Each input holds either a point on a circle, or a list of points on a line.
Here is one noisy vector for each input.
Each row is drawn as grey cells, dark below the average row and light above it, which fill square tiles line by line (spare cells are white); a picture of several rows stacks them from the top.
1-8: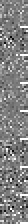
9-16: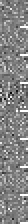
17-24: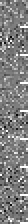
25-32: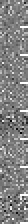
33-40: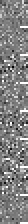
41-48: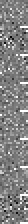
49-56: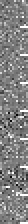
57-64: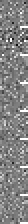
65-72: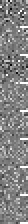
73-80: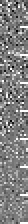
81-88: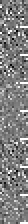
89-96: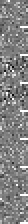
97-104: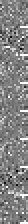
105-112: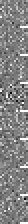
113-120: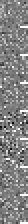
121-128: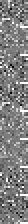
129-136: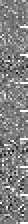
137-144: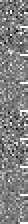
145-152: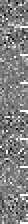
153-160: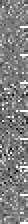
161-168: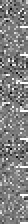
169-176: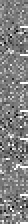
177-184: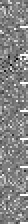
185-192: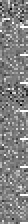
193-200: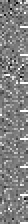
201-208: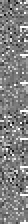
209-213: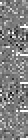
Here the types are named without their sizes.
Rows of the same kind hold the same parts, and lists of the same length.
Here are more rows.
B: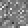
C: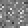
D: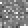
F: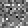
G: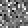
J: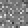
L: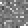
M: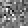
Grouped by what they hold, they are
B, C, J
D, L
F, M
G

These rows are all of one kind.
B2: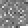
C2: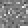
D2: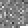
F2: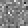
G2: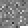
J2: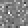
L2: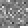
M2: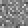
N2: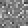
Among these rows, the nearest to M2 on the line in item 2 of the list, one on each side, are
C2 and N2.
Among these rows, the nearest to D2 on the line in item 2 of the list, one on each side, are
B2 and L2.
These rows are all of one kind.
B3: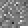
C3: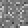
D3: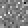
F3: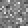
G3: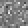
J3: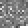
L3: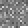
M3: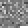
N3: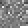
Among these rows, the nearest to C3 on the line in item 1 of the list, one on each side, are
B3 and G3.
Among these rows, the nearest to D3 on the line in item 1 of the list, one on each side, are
G3 and N3.
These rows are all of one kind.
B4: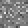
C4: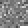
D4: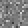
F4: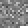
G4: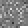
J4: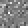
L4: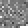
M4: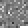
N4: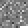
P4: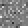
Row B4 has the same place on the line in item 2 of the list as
D4, F4, G4 and P4.
